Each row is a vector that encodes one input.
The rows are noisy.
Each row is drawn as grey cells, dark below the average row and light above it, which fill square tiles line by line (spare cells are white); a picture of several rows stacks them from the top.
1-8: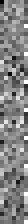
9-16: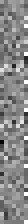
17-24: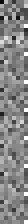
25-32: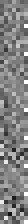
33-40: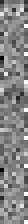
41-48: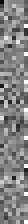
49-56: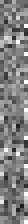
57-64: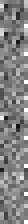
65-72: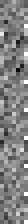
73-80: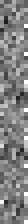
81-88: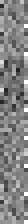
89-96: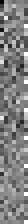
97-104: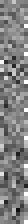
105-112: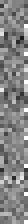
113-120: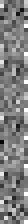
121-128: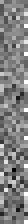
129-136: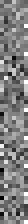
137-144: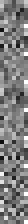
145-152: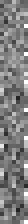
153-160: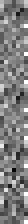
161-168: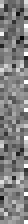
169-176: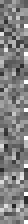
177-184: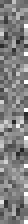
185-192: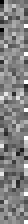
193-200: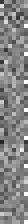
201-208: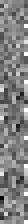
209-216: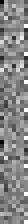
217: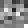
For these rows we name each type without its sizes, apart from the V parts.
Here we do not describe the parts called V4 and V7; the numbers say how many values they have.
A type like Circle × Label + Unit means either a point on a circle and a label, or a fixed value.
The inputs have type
Bool × (Line + V4 × V7).
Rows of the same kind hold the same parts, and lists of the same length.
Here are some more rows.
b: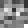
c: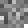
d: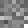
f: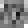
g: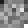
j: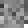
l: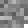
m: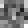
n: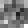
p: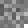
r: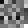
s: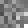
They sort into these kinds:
b, g, r
c, d, f, j, l, m, n, p, s

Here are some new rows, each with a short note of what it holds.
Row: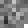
a true/false value, a value of V4 and a value of V7
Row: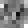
a true/false value, a value of V4 and a value of V7
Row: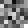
a point on a line and a true/false value
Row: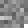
a true/false value, a value of V4 and a value of V7
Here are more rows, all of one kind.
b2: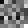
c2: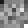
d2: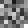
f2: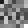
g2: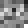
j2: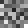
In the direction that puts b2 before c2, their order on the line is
b2, f2, c2, j2, g2, d2.
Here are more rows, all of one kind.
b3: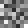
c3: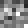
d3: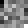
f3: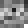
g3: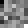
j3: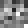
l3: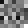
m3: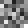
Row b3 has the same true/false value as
l3 and m3.
